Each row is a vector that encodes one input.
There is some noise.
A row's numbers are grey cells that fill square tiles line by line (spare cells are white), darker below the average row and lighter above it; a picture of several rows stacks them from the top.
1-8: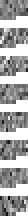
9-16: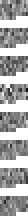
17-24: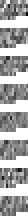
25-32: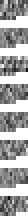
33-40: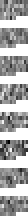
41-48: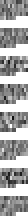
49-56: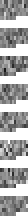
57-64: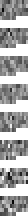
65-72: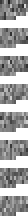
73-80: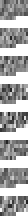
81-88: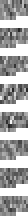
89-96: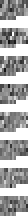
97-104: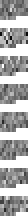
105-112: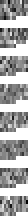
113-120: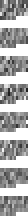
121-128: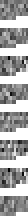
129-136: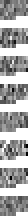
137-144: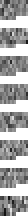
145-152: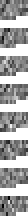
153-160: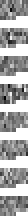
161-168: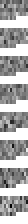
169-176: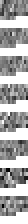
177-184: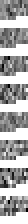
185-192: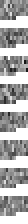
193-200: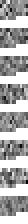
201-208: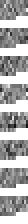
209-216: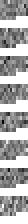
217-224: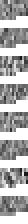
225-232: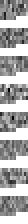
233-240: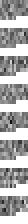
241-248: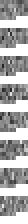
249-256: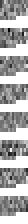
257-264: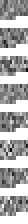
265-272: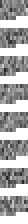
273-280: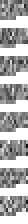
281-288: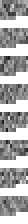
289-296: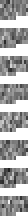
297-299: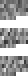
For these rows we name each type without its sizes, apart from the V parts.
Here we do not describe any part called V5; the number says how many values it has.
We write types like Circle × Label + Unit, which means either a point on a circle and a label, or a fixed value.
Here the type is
(Circle + V5) × Line.
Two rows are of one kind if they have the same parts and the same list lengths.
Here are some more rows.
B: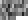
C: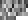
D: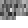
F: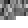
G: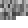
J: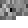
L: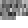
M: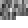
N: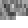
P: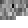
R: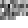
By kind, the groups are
B, D, F, L, M, N
C, G, J, P, R

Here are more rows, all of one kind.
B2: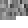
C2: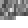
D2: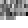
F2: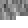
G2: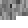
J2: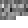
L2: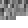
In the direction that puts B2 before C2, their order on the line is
J2, B2, C2, L2, D2, G2, F2.
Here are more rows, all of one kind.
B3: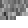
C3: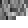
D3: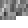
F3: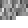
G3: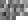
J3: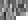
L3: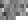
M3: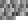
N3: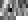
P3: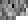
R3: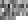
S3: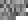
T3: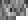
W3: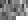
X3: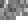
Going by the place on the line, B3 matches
C3, G3, L3 and W3.
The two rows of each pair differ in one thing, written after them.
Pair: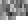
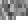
the value of V5
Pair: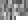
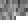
the place on the line
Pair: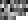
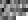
the place on the line
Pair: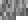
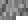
the value of V5
